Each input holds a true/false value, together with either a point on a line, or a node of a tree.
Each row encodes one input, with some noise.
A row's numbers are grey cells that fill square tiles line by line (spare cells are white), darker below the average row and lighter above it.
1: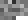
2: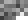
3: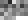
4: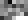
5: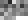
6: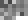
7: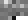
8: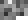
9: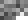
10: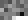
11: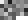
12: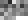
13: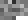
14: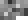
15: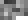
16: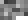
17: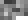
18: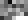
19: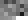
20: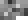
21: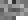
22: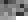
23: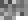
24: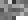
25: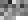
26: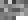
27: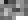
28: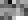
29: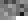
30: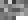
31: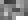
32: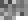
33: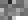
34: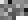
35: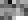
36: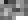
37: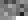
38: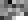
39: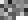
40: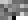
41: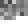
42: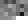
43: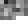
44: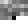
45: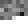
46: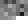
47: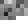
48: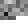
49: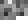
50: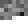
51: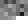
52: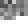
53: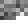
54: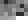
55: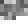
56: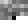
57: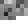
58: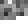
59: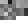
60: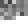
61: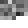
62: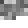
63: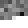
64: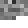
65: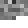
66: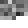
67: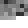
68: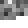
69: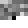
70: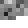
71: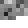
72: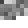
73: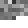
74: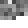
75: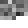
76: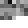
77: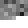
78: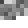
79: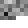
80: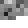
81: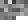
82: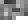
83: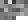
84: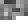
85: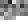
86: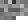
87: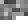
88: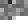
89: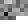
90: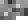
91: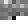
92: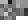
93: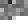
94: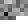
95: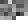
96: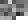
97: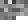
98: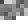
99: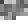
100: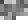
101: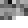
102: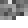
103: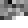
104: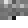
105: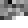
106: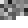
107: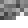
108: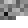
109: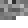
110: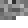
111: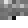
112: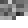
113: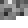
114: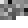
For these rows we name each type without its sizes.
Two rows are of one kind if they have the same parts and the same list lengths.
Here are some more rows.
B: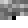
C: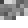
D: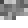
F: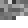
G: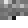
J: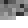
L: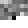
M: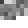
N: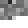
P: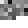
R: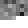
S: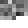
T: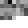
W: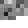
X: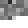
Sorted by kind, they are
B, F, G, L, P
C, D, J, M, N, R, S, T, W, X

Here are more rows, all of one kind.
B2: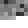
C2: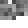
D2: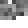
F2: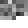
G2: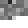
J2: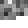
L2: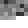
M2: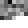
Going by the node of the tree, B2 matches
F2 and L2.
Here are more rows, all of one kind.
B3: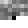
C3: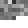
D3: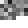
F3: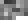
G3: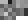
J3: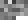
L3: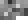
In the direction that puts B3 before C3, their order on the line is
D3, B3, G3, L3, C3, F3, J3.
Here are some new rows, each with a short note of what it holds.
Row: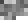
a node of a tree and a true/false value
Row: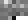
a point on a line and a true/false value
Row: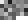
a point on a line and a true/false value
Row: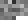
a point on a line and a true/false value
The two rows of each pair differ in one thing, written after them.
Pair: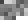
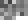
the true/false value
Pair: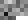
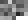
the node of the tree
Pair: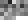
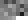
the node of the tree
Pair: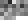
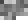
the true/false value
